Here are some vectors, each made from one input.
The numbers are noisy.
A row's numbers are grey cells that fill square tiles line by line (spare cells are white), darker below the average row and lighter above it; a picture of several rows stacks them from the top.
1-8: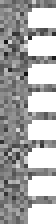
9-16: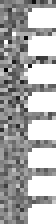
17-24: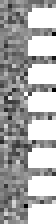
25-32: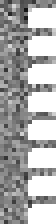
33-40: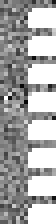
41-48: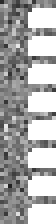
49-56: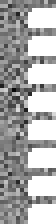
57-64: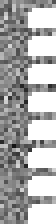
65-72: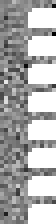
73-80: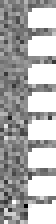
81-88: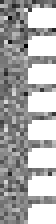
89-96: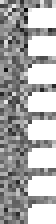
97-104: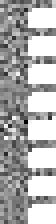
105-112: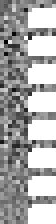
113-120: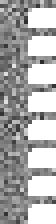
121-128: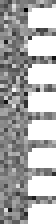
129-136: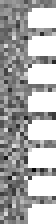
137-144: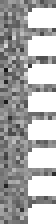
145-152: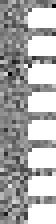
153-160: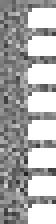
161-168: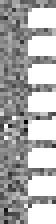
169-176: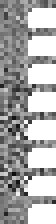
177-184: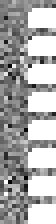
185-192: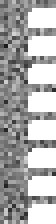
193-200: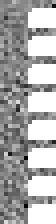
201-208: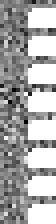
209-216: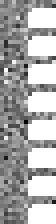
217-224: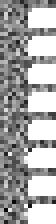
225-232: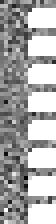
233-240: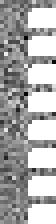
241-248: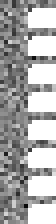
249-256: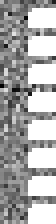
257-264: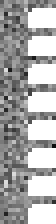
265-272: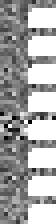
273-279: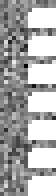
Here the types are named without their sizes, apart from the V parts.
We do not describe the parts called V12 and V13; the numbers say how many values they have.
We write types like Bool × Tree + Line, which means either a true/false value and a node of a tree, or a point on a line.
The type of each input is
Bool × (Line + V12) + V13.
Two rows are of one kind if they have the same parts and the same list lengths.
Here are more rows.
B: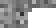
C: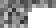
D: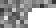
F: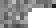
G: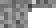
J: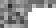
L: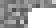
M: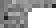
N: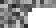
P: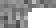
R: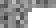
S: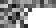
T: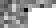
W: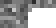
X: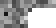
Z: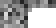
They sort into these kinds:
B, G, L, X
C, D, J, N, S, T, W, Z
F, M, P, R

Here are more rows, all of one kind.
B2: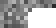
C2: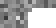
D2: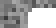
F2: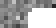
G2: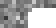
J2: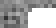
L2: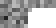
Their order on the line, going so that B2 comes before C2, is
D2, J2, B2, F2, G2, C2, L2.
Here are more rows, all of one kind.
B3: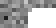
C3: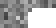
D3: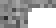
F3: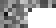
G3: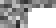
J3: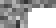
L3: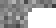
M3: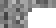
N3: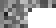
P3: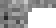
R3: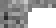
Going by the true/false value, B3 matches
D3, P3 and R3.
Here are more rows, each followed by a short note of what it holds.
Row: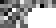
a value of V13
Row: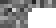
a value of V13
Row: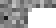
a point on a line and a true/false value
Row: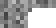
a point on a line and a true/false value
